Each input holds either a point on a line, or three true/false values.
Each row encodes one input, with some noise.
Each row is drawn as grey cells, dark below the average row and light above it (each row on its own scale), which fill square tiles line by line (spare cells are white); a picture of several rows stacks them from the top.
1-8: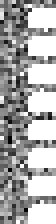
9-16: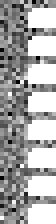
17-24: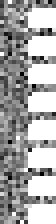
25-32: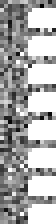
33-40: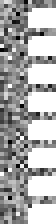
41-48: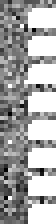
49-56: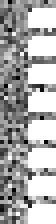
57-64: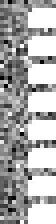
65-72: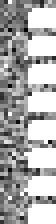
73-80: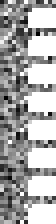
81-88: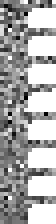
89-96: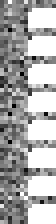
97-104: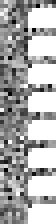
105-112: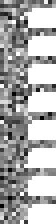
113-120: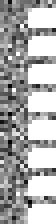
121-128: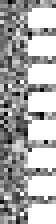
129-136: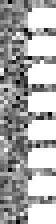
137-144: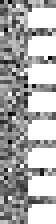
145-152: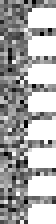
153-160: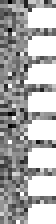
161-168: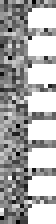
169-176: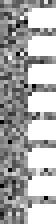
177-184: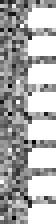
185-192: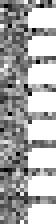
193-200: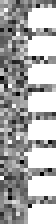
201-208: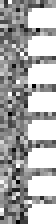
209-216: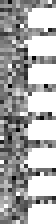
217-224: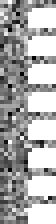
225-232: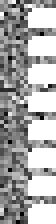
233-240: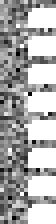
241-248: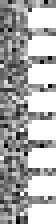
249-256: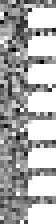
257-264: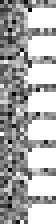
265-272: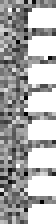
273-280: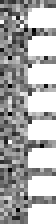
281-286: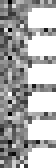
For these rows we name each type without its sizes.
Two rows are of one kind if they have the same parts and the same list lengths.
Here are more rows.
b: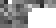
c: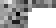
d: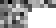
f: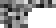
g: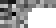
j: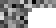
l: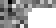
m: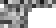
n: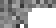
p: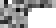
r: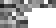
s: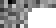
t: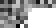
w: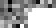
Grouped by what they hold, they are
b, c, f, j, m, p, r
d, g, l, n, s, t, w

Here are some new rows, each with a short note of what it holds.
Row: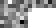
a point on a line
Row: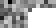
three true/false values
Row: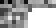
three true/false values
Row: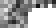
a point on a line
